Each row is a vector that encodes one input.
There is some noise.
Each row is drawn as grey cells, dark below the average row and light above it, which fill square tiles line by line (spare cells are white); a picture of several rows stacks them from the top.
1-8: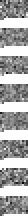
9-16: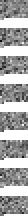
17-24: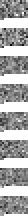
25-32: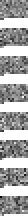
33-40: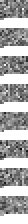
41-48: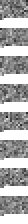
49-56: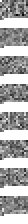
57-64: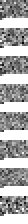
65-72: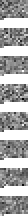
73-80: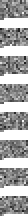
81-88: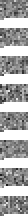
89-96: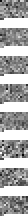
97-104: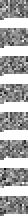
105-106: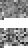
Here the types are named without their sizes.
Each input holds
either four true/false values, or a list of points on a line.
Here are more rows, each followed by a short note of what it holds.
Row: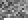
the empty list
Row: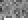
a list of two items
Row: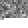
a list of three items
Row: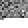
the empty list
